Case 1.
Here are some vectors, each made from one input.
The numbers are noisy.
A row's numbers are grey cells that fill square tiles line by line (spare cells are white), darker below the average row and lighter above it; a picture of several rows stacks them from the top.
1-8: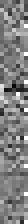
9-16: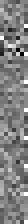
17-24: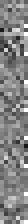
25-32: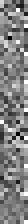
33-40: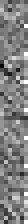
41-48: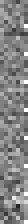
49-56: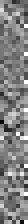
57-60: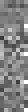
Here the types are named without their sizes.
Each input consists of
either a point on a circle, or a node of a tree.
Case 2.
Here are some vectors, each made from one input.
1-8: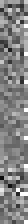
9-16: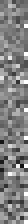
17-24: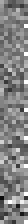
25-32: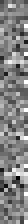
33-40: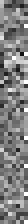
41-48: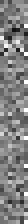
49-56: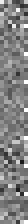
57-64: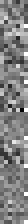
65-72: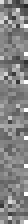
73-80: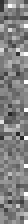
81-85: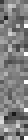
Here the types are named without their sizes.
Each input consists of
either a point on a circle, or four true/false values.
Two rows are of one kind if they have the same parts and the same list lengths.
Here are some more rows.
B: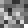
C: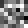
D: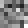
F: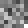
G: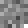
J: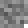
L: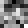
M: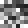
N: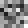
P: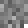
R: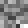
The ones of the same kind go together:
B, D, F, J, L, M, N, P, R
C, G

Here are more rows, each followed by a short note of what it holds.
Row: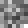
a point on a circle
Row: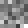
four true/false values
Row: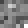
a point on a circle
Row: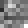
a point on a circle
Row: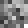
a point on a circle
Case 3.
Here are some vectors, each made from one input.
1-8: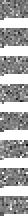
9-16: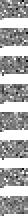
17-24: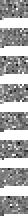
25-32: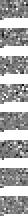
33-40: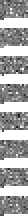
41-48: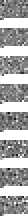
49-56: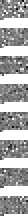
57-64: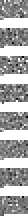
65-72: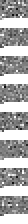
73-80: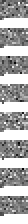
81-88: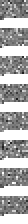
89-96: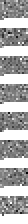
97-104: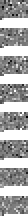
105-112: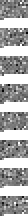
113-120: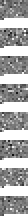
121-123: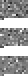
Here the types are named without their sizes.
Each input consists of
a label and a point on a line.
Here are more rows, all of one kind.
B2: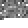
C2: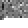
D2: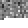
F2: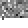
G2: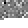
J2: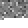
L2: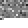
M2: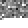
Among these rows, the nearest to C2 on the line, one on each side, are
D2 and M2.
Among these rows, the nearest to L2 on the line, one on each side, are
G2 and J2.
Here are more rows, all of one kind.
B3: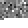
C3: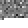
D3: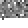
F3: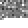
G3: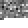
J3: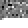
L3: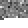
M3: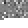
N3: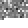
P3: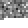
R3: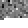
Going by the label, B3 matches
J3 and R3.
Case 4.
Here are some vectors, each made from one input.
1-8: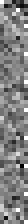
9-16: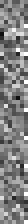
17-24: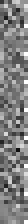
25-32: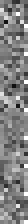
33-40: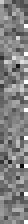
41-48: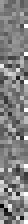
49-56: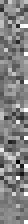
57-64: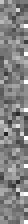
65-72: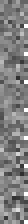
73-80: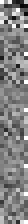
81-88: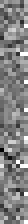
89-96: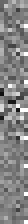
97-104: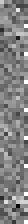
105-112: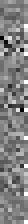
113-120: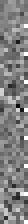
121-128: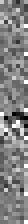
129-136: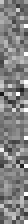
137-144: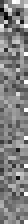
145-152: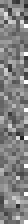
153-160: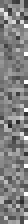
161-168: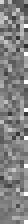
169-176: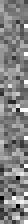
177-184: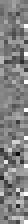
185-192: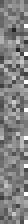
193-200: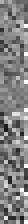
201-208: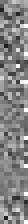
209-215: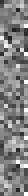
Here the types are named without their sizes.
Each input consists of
a point on a circle, together with either a fixed value, or four true/false values.
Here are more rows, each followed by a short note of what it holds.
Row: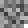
a point on a circle
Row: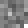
a point on a circle and four true/false values
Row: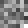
a point on a circle and four true/false values
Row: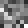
a point on a circle
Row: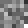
a point on a circle
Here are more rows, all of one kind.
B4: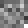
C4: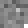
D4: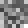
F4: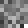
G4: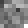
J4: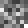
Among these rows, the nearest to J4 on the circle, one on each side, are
F4 and G4.
